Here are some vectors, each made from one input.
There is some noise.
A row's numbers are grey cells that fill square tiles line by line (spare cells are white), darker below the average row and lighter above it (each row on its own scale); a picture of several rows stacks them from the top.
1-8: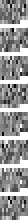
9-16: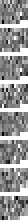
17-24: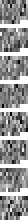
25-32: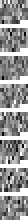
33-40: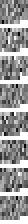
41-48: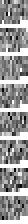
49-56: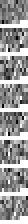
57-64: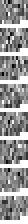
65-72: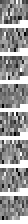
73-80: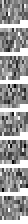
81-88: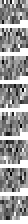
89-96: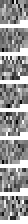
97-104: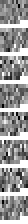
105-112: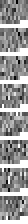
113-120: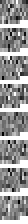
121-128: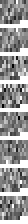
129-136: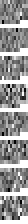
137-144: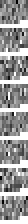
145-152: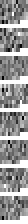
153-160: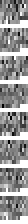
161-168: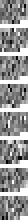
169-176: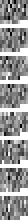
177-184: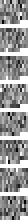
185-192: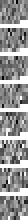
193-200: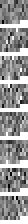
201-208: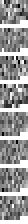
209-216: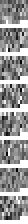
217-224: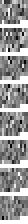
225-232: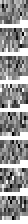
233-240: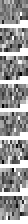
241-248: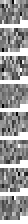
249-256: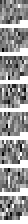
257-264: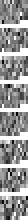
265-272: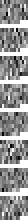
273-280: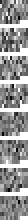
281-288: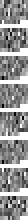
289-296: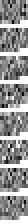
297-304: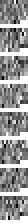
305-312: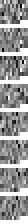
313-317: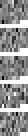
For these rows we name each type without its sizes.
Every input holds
a point on a circle and a label, together with either a point on a circle and a true/false value, or a fixed value.
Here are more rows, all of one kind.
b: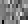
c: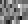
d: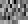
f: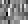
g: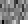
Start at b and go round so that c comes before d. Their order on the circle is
b, g, c, f, d.
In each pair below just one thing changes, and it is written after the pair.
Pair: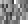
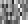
the true/false value
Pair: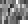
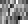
the place on one of the two circles
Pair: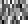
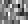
the label
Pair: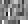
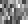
the label
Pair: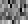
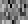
the place on one of the two circles
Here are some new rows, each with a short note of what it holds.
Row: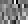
a point on each of two circles, a label and a true/false value
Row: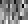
a point on a circle and a label
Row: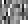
a point on a circle and a label
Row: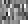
a point on a circle and a label
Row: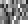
a point on a circle and a label
